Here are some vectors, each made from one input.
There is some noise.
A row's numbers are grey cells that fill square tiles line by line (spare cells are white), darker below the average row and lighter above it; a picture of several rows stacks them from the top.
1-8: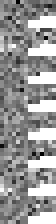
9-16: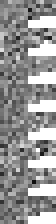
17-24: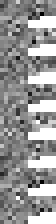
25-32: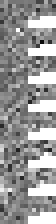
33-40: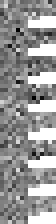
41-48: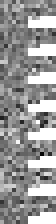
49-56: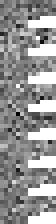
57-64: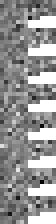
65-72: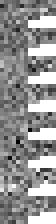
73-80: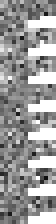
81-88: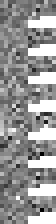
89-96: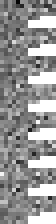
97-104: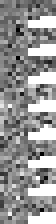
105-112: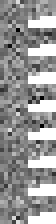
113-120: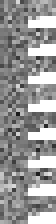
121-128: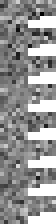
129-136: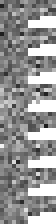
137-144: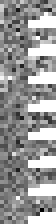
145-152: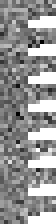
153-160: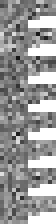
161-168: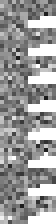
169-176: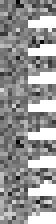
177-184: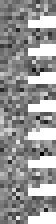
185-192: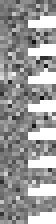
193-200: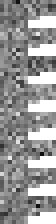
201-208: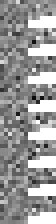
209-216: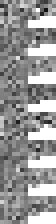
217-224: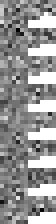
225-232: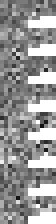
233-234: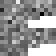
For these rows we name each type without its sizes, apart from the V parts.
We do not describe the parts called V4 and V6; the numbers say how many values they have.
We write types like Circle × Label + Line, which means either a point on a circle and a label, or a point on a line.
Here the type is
(Bool × Line + V4) × Line + V6.
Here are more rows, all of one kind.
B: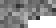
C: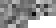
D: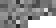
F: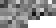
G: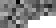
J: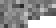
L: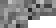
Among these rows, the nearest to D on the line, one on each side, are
B and G.
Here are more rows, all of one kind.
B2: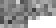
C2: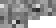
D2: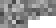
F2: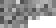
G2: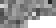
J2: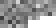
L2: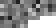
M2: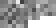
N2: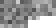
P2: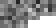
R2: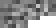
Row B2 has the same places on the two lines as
F2, J2 and N2.
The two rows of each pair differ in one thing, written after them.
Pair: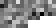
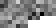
the value of V4
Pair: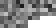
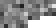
the place on the line
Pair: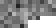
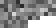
the place on the line
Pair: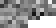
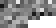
the value of V4
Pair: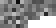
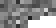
the value of V4
